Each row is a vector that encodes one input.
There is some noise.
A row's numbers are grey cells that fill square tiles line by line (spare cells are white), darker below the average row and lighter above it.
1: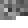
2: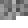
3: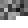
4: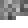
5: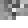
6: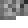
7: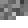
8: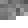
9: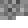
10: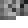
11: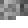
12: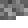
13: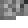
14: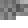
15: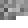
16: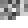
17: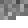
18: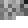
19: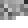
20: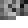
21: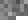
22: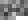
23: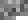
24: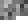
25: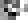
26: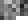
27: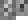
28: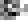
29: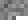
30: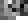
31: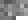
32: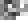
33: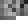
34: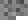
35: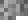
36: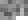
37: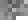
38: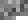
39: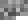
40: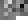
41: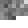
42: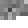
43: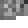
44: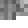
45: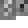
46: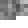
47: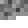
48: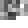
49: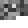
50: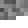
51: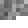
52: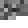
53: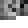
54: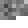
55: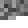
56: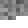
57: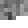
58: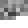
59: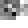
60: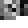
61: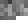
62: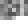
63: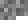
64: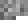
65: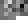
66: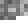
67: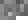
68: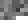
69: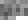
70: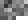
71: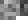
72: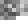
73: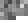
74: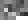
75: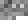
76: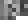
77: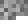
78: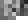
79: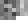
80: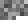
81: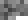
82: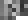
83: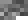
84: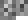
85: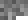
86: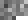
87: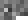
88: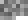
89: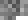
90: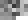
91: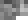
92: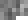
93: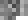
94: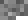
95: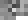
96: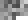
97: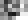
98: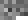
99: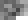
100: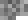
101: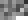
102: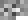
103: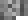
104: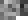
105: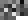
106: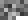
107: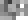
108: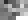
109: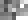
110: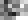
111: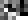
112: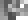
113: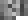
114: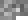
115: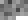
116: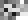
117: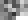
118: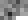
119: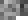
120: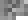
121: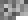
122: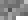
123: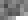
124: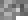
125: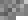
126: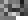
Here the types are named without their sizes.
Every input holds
a label, together with either a fixed value, or two labels.
